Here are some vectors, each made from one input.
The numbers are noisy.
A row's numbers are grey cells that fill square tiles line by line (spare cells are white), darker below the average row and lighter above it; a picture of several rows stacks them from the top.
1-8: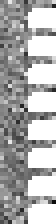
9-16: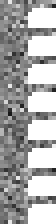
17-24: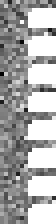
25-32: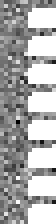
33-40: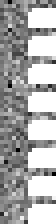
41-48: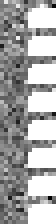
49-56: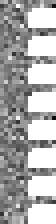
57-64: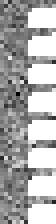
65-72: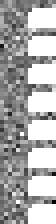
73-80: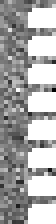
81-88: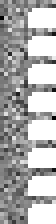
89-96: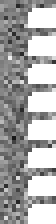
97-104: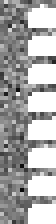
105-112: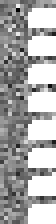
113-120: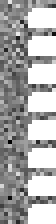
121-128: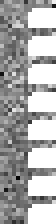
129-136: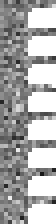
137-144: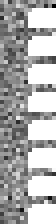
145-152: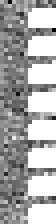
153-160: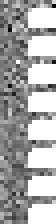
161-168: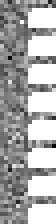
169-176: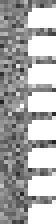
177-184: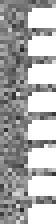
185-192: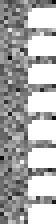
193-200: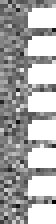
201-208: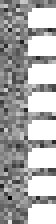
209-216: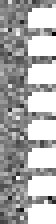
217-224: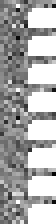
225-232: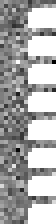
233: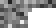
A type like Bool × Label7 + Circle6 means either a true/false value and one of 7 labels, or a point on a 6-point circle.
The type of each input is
(Bool × Bool × Bool + Line6) × Circle11.
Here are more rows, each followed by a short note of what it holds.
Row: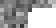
a point on an 11-point circle and three true/false values
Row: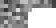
a point on an 11-point circle and three true/false values
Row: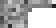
a point on an 11-point circle and three true/false values
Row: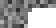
a point on an 11-point circle and a point on a 6-point line
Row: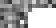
a point on an 11-point circle and a point on a 6-point line
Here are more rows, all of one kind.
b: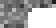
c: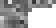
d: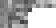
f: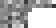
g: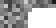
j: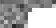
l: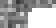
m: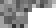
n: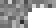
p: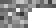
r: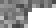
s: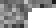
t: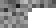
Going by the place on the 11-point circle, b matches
j, r and s.
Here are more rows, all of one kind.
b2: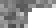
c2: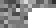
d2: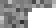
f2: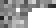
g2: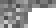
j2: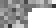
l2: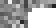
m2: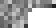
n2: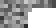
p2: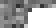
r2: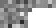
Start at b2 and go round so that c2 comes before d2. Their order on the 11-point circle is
b2, p2, g2, c2, n2, f2, m2, j2, l2, r2, d2.
